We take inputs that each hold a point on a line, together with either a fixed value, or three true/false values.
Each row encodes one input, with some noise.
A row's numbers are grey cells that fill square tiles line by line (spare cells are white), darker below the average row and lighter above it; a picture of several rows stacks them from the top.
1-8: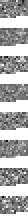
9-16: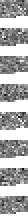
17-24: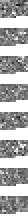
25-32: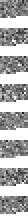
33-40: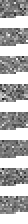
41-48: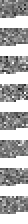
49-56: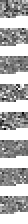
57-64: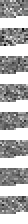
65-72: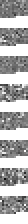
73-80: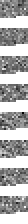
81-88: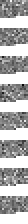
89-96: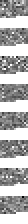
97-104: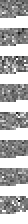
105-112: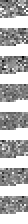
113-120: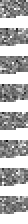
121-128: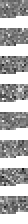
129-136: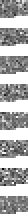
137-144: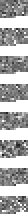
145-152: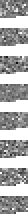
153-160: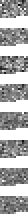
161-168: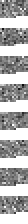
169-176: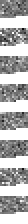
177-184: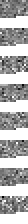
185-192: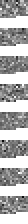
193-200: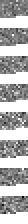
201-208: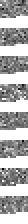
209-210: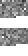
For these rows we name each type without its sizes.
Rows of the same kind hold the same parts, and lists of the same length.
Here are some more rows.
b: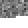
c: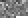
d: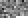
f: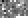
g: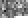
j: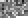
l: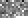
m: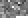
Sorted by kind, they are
b, c, f, g, m
d, j, l

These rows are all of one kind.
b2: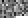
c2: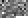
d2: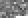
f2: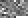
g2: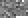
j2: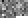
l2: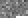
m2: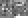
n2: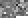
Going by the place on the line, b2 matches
c2, g2 and m2.
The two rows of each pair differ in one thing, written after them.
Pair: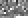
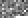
the place on the line
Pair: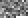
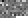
the place on the line
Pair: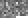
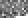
the place on the line
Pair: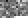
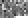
the place on the line
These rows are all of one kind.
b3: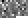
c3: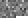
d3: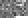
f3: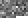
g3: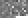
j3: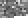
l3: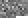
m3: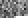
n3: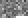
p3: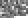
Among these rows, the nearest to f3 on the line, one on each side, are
g3 and m3.
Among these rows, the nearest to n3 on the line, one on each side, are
c3 and g3.
